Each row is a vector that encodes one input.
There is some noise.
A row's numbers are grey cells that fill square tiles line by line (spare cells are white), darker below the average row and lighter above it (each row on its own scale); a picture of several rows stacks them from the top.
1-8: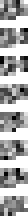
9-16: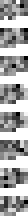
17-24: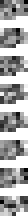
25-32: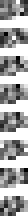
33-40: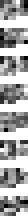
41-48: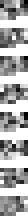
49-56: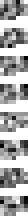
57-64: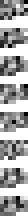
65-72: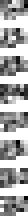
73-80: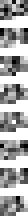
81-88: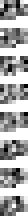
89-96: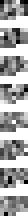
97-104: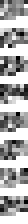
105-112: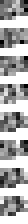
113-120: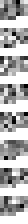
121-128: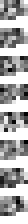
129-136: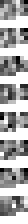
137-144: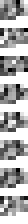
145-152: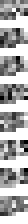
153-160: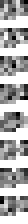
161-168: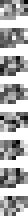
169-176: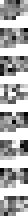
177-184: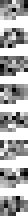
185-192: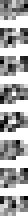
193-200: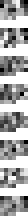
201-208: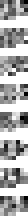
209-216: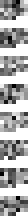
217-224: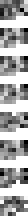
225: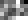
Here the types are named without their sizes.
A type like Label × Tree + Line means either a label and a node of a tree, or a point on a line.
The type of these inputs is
Label × (Label + Line).
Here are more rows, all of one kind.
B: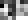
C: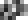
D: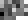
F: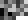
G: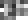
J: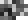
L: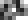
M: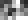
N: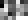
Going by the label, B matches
G and N.
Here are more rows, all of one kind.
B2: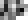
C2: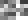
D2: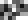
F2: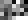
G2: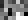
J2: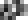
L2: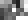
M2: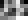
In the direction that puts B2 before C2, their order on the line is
D2, F2, J2, B2, C2, L2, G2, M2.
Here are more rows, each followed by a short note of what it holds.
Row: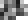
two labels
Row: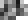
two labels
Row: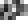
a label and a point on a line
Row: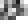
two labels
